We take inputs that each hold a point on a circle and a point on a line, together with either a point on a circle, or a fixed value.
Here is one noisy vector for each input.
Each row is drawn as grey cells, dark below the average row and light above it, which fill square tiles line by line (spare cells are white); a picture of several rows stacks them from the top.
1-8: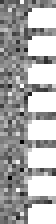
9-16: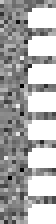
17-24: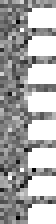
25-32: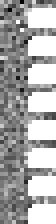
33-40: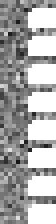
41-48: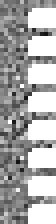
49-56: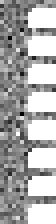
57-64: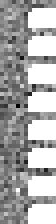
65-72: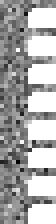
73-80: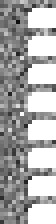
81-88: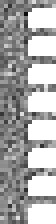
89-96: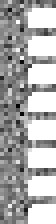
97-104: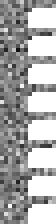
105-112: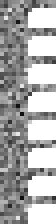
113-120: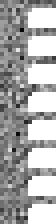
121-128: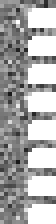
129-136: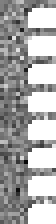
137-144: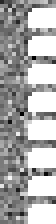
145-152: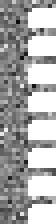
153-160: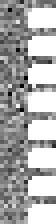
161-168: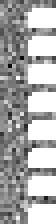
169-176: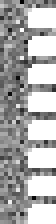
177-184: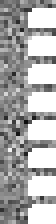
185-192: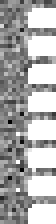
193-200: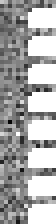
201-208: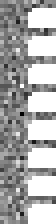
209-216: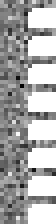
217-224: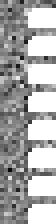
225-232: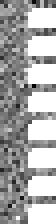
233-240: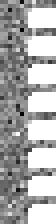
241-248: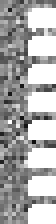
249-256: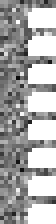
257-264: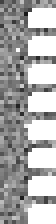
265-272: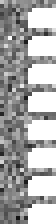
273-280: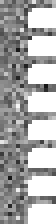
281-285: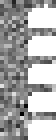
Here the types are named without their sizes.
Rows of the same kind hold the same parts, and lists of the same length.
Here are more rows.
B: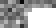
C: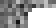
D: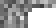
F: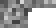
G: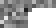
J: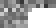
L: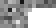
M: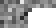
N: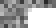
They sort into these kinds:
B, J, L, N
C, D, F, G, M

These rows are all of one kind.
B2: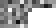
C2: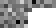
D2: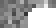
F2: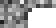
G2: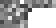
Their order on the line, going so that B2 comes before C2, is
B2, C2, F2, D2, G2.
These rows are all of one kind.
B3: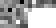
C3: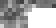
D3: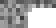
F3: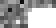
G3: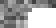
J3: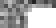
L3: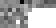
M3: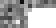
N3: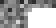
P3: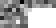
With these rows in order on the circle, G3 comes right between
J3 and N3.
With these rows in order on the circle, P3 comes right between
F3 and M3.
